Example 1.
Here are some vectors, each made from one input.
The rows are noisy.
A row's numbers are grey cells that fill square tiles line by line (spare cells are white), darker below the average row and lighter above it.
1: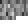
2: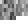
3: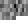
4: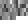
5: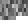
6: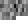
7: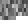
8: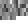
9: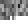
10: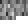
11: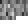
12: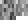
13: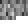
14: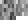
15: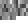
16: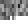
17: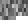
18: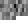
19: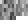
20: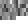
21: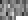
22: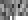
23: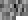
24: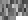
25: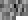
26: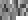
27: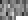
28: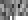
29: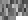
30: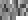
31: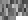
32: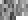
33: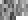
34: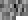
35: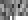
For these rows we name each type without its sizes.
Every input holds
a label.
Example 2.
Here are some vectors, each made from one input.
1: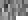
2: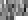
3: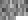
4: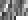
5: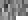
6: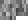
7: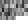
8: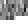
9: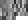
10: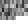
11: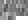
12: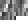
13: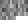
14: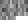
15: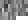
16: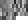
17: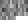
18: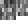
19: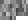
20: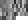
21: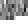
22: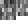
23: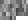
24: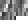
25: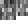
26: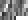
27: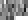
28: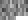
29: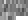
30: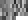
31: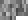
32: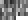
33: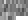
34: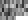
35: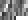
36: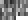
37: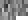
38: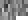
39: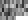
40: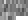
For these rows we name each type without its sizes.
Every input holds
a node of a tree.
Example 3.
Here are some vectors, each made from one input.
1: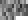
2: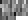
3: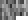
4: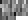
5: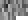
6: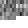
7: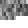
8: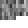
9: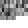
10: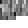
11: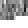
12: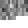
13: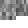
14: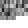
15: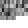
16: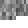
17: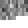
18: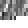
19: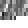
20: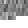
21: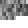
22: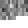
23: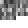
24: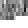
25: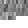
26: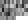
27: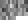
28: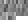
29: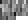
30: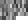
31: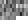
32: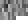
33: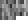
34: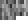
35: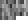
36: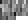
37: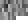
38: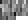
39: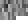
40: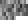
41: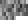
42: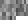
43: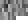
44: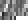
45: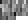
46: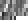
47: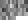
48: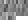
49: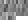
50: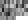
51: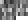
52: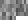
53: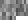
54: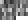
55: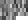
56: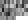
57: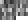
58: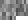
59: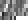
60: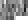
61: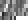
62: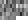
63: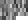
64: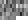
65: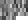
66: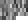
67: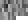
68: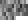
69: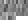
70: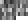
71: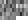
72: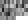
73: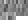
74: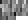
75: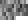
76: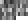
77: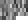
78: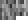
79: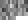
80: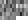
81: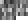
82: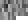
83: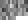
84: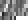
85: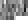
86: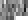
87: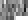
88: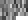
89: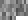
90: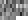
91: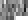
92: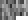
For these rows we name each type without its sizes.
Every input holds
a node of a tree.
